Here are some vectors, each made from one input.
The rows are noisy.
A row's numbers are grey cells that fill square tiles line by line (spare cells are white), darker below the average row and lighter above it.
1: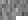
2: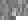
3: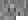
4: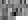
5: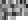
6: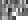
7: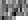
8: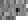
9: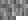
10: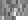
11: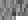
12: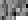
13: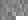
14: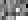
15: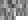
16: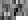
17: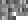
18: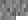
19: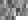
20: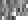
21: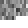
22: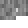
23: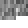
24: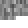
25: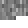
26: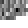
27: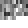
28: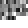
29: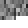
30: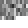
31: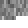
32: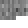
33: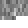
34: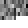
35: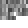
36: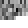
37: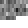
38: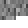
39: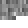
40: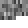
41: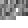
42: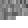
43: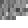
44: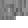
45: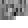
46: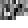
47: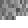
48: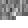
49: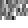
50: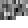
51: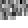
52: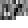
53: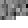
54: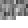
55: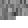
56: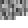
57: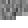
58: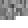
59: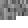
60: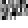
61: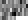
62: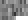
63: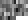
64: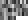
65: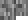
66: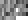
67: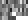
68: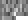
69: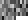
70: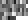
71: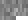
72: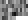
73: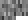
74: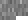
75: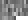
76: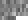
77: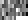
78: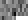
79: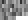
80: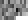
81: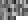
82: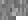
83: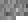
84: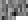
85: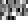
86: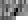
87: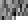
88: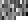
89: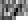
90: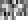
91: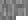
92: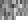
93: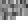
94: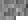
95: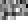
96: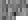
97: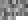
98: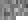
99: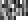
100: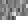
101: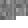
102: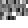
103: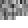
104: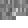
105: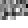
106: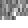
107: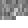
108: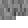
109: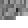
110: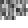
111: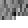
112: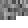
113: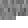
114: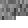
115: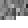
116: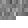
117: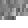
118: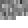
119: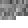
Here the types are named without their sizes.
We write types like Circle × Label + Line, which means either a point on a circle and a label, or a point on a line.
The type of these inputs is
Bool × (Tree + Unit).
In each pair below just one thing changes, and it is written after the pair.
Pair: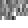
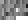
the node of the tree
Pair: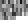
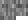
the true/false value
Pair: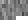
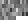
the node of the tree
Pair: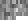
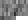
the node of the tree
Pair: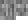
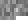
the true/false value
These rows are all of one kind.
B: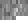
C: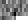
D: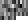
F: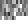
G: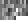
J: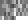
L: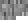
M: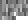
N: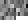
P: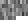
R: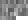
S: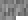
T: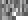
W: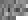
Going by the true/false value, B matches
F, J, P and T.
